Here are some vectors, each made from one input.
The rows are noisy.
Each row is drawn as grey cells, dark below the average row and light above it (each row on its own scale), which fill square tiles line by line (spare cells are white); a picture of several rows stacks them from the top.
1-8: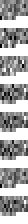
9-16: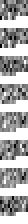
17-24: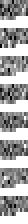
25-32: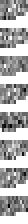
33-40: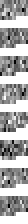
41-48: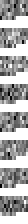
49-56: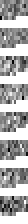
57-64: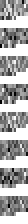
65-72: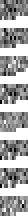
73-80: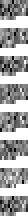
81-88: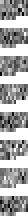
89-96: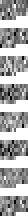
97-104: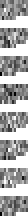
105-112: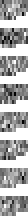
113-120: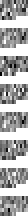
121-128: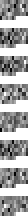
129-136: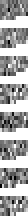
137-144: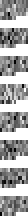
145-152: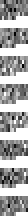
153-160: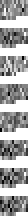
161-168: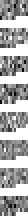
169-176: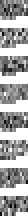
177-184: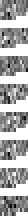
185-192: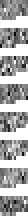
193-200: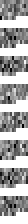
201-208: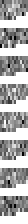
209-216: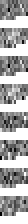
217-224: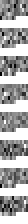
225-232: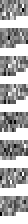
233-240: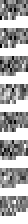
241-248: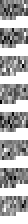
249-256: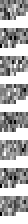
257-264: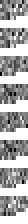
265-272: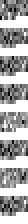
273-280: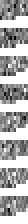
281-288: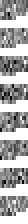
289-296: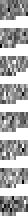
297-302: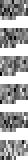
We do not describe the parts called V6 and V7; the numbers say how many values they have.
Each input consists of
either a point on an 8-point line and a true/false value, or a value of V6 and a value of V7.
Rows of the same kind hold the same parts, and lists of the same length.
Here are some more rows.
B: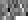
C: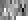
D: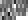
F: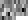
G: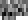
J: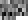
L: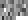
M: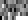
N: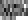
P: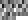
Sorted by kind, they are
B, G, J, M, N
C, D, F, L, P

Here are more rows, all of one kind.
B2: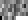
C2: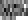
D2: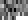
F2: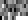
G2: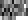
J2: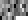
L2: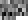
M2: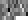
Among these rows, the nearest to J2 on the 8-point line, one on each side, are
B2 and M2.
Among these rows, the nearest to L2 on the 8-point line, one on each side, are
G2 and M2.
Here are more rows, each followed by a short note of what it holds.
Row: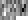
a value of V6 and a value of V7
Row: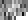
a value of V6 and a value of V7
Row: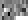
a value of V6 and a value of V7
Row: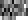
a point on an 8-point line and a true/false value
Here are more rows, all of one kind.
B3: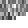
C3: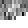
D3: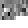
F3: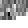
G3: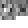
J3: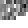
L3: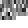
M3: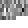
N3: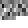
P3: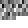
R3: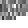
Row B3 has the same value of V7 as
C3, F3 and J3.
